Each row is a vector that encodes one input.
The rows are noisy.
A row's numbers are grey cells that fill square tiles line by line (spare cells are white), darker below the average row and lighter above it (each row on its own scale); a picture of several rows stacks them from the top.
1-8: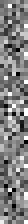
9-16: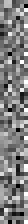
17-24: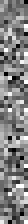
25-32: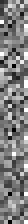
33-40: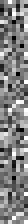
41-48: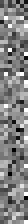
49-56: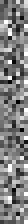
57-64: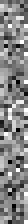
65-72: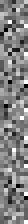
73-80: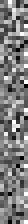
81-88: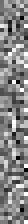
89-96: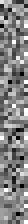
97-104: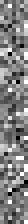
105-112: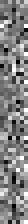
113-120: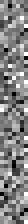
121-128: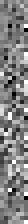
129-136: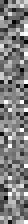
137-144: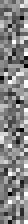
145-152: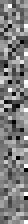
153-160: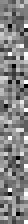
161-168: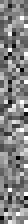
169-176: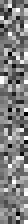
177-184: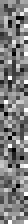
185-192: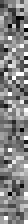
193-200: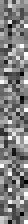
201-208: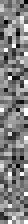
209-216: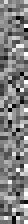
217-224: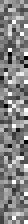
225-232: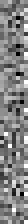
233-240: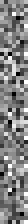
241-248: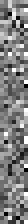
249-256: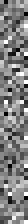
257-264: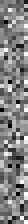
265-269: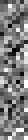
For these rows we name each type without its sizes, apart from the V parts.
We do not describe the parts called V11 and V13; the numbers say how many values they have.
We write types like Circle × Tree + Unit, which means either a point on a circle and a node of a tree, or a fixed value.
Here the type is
Bool × (Line + V11) + V13.
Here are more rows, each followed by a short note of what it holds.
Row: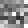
a true/false value and a value of V11
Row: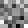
a true/false value and a value of V11
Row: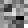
a true/false value and a value of V11
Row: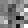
a true/false value and a value of V11
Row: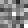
a point on a line and a true/false value
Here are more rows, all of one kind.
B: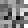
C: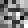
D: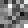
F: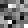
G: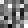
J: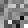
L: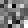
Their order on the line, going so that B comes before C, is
L, G, D, F, B, J, C.
